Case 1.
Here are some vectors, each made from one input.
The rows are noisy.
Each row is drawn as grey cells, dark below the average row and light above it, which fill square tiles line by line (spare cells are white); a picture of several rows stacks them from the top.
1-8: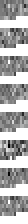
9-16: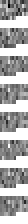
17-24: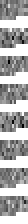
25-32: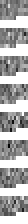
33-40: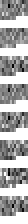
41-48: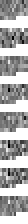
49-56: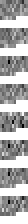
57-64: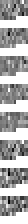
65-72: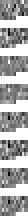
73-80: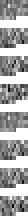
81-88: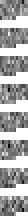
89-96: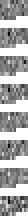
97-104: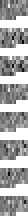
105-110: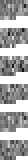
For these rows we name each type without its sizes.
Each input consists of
a point on a line.
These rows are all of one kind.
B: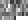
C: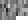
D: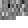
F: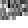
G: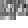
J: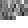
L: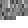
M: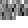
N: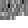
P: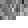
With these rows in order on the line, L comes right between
B and J.
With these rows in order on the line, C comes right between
B and G.
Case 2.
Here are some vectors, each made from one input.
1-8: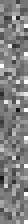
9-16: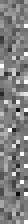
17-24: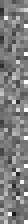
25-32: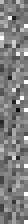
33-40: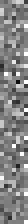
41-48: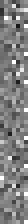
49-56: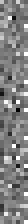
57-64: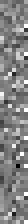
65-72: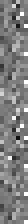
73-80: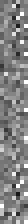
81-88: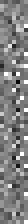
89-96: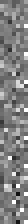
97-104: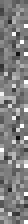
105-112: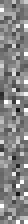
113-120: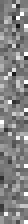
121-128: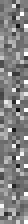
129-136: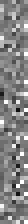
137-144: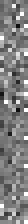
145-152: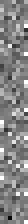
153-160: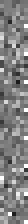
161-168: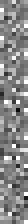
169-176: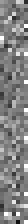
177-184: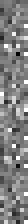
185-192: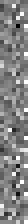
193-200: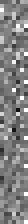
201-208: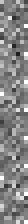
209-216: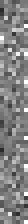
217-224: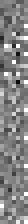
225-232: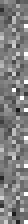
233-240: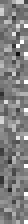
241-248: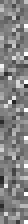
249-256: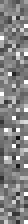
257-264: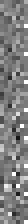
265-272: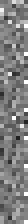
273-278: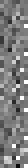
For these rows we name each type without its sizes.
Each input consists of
a point on a circle.
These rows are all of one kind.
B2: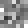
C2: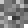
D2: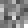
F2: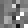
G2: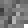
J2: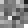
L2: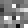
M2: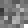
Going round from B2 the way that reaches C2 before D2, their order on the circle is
B2, J2, C2, F2, L2, M2, G2, D2.
